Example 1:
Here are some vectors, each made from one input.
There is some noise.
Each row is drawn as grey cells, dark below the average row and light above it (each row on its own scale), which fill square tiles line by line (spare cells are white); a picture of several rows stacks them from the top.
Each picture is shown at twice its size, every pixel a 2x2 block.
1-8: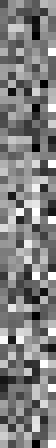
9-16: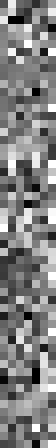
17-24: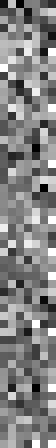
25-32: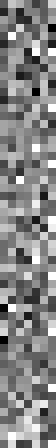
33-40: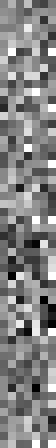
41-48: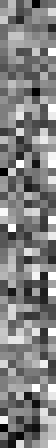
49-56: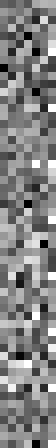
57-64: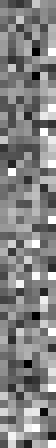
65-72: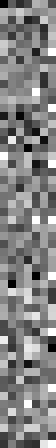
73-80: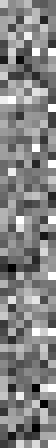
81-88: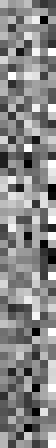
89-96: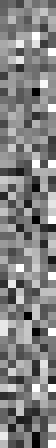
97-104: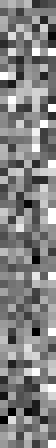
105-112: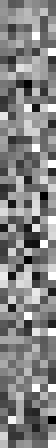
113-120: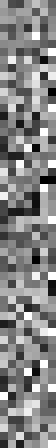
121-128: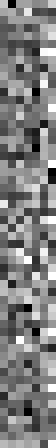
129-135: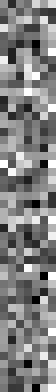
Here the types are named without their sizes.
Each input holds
a point on a line.
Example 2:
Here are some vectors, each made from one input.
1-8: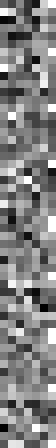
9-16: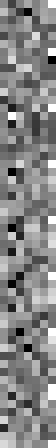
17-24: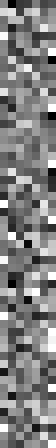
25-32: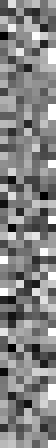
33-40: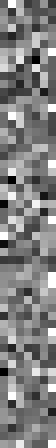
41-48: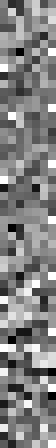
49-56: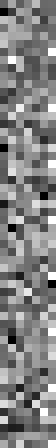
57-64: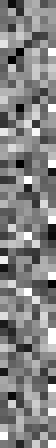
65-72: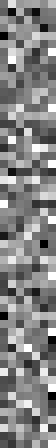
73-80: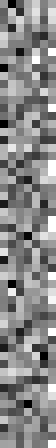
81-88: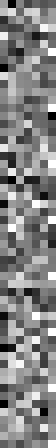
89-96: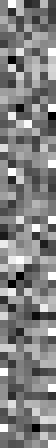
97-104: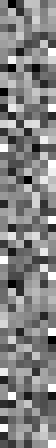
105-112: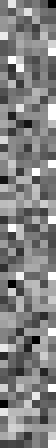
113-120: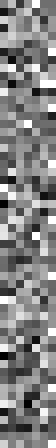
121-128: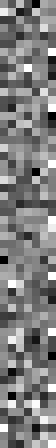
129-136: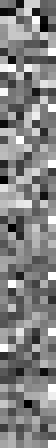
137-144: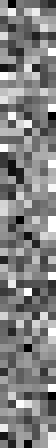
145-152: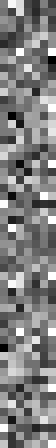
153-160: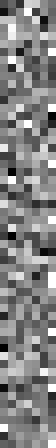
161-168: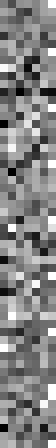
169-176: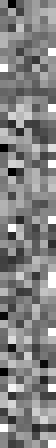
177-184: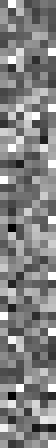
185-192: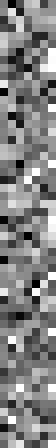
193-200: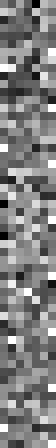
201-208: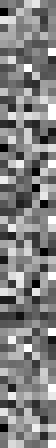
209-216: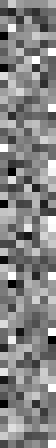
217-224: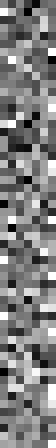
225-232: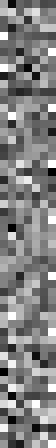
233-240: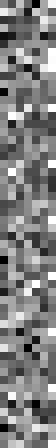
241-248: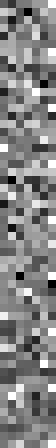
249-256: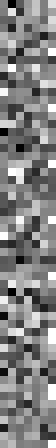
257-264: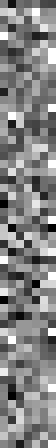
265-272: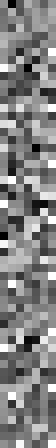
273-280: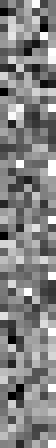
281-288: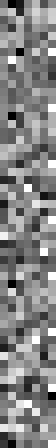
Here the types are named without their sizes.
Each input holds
three true/false values.
